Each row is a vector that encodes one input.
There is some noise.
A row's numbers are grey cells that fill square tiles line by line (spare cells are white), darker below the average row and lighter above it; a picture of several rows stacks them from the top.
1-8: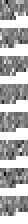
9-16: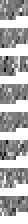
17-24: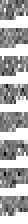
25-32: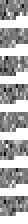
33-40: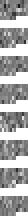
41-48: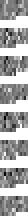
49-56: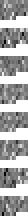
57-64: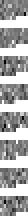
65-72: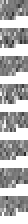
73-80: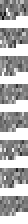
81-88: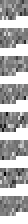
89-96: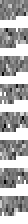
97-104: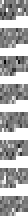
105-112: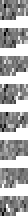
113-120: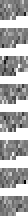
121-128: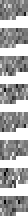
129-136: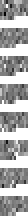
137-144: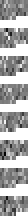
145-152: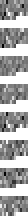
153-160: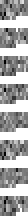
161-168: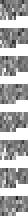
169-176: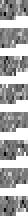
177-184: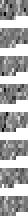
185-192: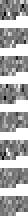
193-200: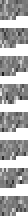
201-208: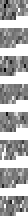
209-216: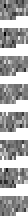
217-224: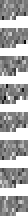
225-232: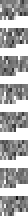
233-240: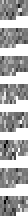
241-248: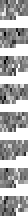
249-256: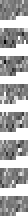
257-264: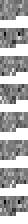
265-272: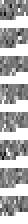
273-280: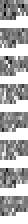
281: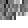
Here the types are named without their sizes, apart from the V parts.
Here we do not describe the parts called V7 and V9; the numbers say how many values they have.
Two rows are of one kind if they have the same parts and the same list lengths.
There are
6 kinds of row.
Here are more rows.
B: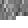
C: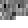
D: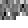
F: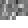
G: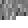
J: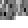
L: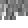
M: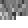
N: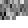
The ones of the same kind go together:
B, F
C, L
D, N
G
J
M

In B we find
a point on a circle, a point on each of two lines and a true/false value.
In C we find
a point on each of two circles, a point on each of two lines and a true/false value.
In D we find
a value of V7.
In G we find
a point on a circle, a true/false value and a value of V9.
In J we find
a point on a circle and a value of V7.
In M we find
a point on each of two circles, a true/false value and a value of V9.
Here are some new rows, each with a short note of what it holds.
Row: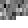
a point on each of two circles, a true/false value and a value of V9
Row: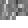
a point on a circle, a point on each of two lines and a true/false value
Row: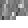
a point on a circle, a true/false value and a value of V9
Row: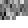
a value of V7
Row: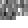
a point on a circle and a value of V7
